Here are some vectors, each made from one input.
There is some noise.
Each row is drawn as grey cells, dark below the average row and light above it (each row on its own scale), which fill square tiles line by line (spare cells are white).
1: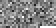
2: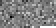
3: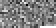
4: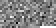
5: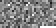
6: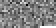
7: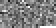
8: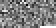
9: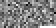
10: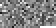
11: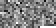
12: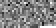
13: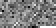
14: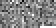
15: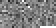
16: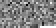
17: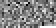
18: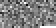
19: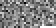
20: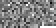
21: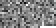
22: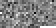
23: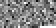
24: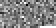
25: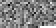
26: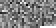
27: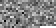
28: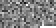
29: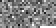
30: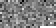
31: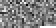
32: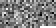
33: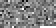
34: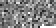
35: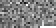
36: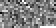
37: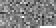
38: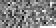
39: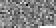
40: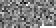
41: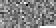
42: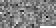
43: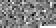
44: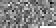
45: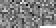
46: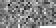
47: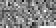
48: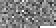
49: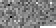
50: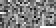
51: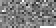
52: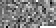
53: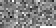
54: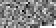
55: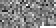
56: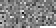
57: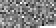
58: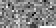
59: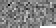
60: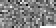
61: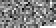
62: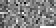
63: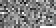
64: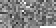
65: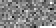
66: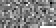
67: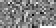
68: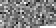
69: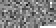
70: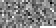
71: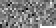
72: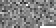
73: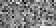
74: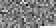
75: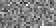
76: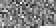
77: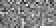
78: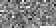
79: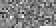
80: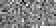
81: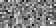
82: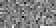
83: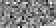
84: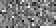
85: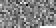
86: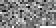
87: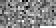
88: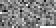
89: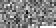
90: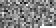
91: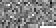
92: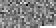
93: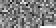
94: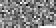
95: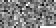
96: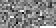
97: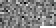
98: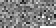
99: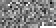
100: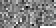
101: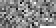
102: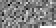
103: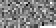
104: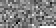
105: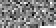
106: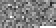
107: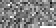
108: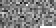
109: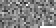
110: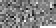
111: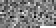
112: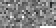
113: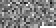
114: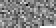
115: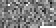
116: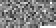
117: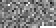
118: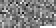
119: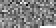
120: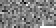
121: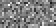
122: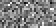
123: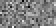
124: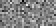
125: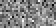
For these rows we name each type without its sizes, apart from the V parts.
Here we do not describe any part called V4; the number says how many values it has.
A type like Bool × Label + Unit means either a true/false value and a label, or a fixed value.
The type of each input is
Bool × Bool × Bool × (Circle × V4 + Unit) × Label.
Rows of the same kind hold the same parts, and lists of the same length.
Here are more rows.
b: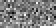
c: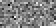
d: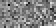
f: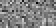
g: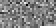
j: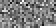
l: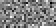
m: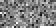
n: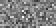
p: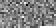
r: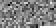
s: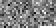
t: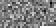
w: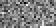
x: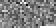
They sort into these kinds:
b, c, d, f, m, r, s, w
g, j, l, n, p, t, x

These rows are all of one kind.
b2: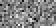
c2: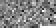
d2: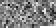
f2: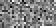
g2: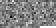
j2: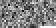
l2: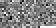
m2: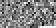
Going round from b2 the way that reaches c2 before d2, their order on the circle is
b2, g2, m2, c2, j2, l2, d2, f2.
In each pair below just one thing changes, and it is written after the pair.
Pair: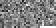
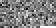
the value of V4
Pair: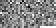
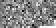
the label
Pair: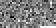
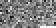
the label
